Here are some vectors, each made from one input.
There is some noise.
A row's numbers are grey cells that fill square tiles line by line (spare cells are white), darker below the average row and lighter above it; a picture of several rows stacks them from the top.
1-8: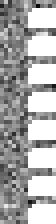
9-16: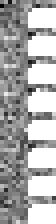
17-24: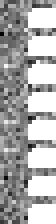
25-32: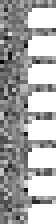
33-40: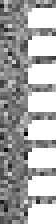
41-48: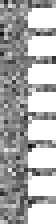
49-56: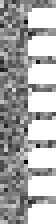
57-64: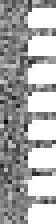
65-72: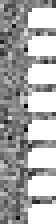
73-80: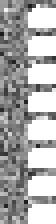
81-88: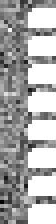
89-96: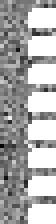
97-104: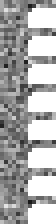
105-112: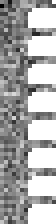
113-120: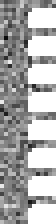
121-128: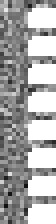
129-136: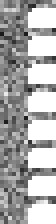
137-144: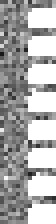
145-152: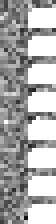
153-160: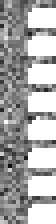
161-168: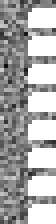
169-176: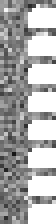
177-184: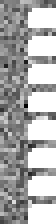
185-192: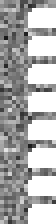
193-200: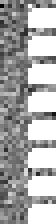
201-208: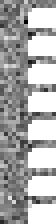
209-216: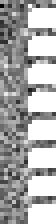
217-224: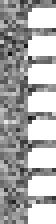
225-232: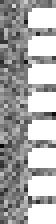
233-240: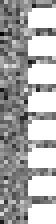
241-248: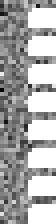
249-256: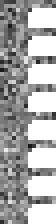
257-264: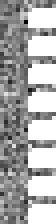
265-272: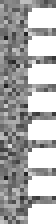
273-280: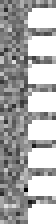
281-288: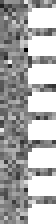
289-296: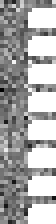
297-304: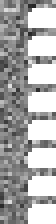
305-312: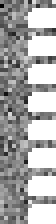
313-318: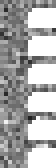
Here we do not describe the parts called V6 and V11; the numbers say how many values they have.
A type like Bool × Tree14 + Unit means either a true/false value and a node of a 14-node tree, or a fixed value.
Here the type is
Line8 + (Line10 + V6) × V11.
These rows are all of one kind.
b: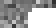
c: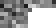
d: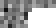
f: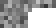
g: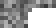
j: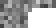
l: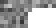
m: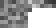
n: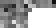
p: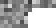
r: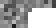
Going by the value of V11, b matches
f, g and j.
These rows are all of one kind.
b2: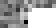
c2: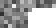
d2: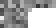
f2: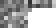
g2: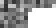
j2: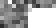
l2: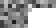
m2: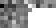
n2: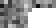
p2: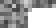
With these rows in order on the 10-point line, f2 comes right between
b2 and l2.
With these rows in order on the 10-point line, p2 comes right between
b2 and j2.
